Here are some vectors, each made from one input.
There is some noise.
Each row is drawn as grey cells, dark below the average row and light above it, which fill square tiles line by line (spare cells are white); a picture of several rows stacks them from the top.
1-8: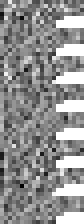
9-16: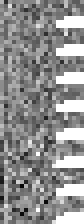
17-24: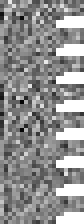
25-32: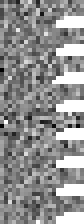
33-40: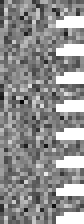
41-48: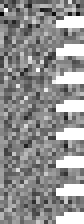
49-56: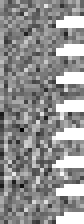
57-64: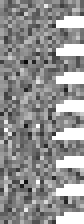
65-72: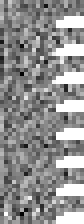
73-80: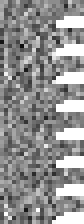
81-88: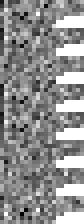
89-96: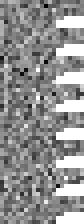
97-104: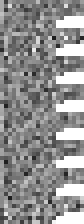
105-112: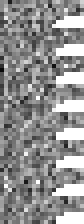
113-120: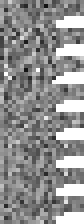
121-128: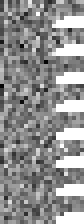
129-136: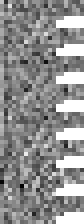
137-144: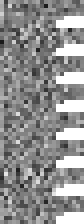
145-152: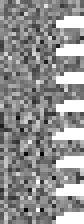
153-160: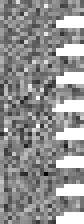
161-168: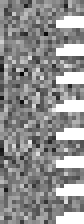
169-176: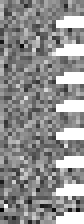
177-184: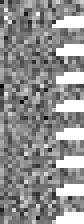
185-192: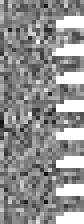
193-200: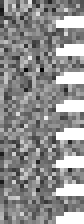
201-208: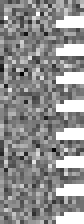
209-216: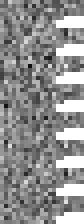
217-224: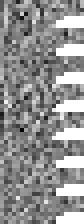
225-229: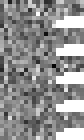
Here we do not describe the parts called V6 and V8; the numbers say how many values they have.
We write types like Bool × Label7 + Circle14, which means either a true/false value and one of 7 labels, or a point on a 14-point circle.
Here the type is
Circle9 × V6 + List2(Line7 × V8).
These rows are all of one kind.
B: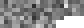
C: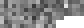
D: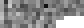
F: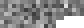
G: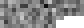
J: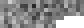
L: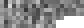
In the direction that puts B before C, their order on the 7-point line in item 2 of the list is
B, J, C, G, D, F, L.
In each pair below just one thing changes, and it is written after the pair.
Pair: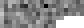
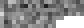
the place on the 7-point line in item 2 of the list
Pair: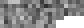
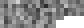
the place on the 7-point line in item 2 of the list
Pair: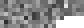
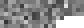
the place on the 7-point line in item 2 of the list
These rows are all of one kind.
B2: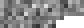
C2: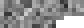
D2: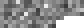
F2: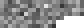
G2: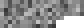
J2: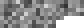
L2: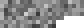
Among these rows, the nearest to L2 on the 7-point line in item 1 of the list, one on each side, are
B2 and F2.
